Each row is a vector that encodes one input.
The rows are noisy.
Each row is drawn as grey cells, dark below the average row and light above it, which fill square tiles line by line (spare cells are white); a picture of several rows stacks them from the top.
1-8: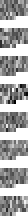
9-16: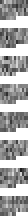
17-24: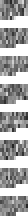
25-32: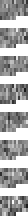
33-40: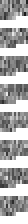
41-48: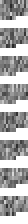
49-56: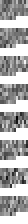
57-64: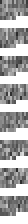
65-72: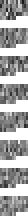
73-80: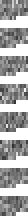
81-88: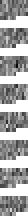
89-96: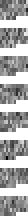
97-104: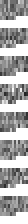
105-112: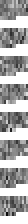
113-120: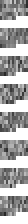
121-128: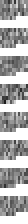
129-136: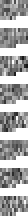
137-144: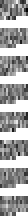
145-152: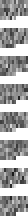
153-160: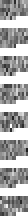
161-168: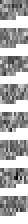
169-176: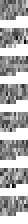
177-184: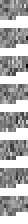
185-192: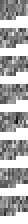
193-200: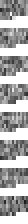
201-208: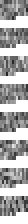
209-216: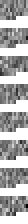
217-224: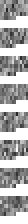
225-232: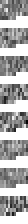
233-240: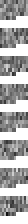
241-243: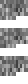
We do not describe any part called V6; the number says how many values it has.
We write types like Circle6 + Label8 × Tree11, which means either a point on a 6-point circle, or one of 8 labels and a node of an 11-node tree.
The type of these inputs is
(Circle5 + Unit) × V6 + Line7 + Tree9.
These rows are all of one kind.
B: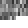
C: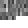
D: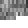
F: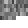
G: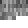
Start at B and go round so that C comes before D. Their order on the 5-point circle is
B, C, F, G, D.
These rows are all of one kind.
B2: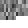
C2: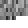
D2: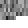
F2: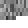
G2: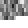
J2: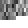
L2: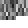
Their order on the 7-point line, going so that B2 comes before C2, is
J2, L2, B2, G2, D2, F2, C2.
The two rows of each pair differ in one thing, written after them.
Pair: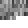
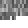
the value of V6
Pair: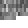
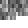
the value of V6
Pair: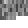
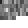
the value of V6
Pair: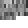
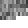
the place on the 5-point circle
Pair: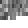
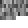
the value of V6
